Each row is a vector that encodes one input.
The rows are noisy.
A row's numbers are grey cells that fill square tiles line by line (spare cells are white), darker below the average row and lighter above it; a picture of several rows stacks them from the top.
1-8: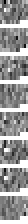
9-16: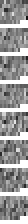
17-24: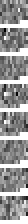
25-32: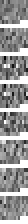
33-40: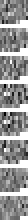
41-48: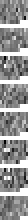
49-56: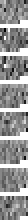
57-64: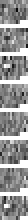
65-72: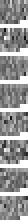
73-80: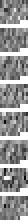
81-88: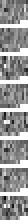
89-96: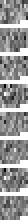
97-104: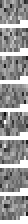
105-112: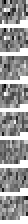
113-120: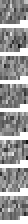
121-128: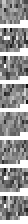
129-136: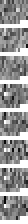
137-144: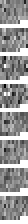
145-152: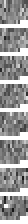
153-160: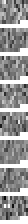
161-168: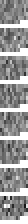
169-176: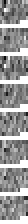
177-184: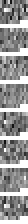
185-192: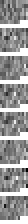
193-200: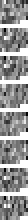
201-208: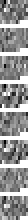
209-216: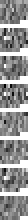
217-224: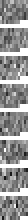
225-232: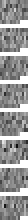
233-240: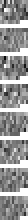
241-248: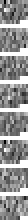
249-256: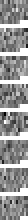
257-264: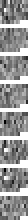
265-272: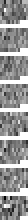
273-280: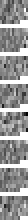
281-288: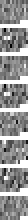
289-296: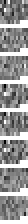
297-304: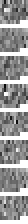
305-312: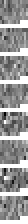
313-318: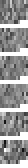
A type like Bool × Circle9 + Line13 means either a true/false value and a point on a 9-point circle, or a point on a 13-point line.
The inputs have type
Line8 × Line8 × Line8 × (Line8 + Line12).
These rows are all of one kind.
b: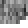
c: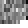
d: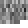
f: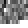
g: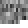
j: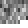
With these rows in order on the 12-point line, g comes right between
b and j.
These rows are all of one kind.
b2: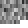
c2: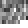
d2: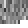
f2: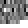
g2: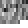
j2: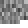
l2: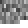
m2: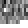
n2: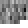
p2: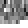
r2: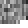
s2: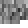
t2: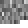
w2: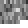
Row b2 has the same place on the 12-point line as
c2, j2, s2 and t2.
